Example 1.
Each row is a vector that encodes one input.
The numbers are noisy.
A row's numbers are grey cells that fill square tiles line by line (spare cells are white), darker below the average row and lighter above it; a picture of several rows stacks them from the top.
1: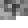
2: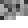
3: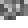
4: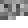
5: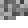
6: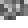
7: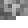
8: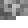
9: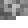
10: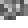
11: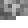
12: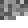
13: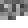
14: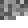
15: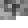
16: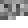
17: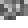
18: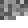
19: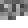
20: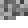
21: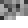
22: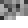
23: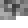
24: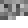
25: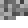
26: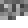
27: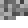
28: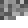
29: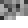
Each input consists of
three true/false values.
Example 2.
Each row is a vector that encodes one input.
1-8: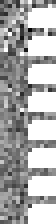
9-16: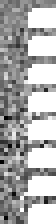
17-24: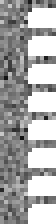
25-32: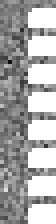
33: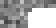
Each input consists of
a node of a 7-node tree.
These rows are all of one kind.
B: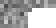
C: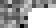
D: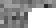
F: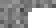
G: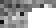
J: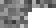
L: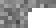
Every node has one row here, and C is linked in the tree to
D.
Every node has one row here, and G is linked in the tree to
B.
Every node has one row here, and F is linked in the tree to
B, D and L.
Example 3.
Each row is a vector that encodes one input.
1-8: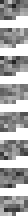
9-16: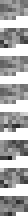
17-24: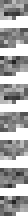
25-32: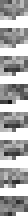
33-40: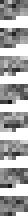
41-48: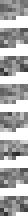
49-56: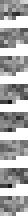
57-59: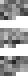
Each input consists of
a point on a 9-point line.
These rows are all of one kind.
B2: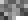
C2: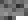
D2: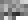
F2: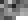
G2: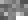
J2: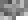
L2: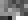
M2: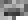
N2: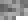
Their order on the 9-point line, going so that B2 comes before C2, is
D2, M2, J2, N2, G2, B2, L2, C2, F2.
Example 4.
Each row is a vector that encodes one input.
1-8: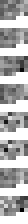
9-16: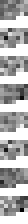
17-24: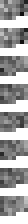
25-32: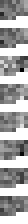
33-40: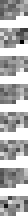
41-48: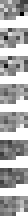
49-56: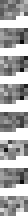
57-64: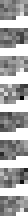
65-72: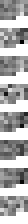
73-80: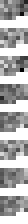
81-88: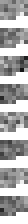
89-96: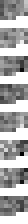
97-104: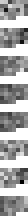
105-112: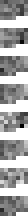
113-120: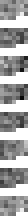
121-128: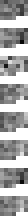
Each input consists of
a point on a 12-point line.
